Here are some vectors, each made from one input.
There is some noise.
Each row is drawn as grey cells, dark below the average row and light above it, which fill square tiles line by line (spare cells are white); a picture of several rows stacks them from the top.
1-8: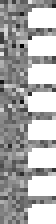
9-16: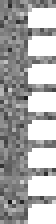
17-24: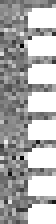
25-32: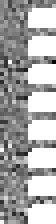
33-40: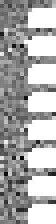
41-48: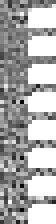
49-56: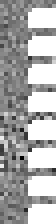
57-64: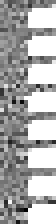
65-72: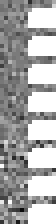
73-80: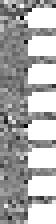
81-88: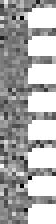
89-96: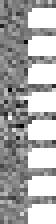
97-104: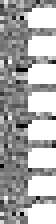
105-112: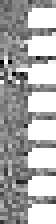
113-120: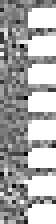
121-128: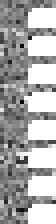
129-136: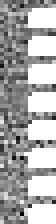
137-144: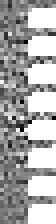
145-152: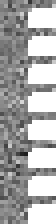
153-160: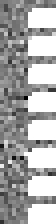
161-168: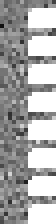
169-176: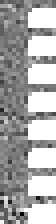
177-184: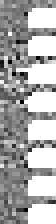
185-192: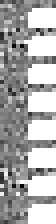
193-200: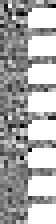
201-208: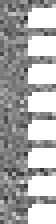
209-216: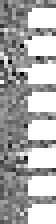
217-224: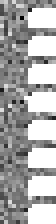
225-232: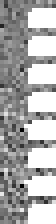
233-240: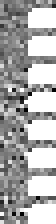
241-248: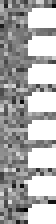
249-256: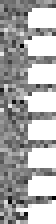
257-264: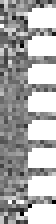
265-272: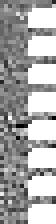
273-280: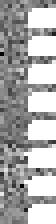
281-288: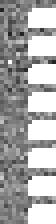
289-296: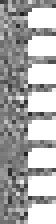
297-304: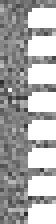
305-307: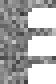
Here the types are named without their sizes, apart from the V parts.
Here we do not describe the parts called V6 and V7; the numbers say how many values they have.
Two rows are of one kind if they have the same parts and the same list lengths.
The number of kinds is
3.
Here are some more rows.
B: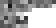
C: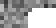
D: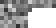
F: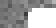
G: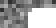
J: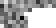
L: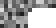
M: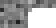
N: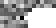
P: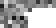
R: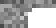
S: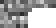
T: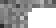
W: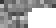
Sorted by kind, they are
B, D, G, L, M, R, S, T, W
C, F
J, N, P

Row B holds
a point on a line and a node of each of two trees.
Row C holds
a node of each of two trees and a value of V7.
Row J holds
a value of V6.
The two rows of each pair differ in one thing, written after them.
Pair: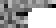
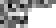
the value of V7
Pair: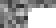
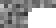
the value of V7
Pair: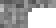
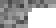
the value of V7
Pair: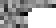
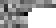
the node of one of the two trees
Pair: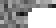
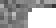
the value of V7
